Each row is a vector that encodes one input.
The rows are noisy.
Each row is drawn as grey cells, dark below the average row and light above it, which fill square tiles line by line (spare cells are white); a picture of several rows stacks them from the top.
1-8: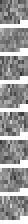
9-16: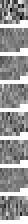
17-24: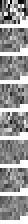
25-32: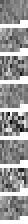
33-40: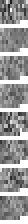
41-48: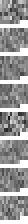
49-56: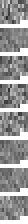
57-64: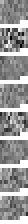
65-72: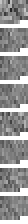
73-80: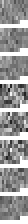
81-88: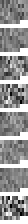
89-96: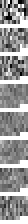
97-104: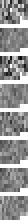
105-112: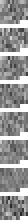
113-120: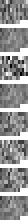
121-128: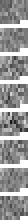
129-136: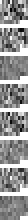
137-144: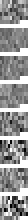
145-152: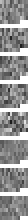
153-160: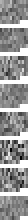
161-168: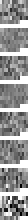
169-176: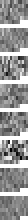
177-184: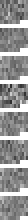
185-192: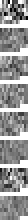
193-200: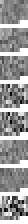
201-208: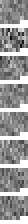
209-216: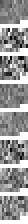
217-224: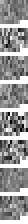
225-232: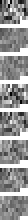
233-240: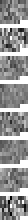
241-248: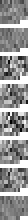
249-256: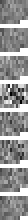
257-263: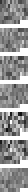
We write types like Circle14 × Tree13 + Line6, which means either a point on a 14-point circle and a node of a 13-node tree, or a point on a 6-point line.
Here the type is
List2(Circle8).
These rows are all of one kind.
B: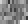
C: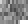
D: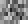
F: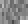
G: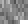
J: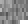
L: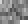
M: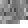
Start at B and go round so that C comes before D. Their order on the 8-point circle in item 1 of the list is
B, C, F, D, G, J, L, M.
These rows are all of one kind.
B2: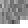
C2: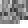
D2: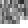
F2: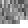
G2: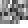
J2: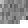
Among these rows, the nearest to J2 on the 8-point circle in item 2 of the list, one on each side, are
D2 and F2.
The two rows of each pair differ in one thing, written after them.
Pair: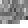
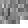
the place on the 8-point circle in item 2 of the list
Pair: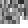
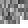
the place on the 8-point circle in item 1 of the list
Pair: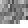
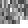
the place on the 8-point circle in item 1 of the list
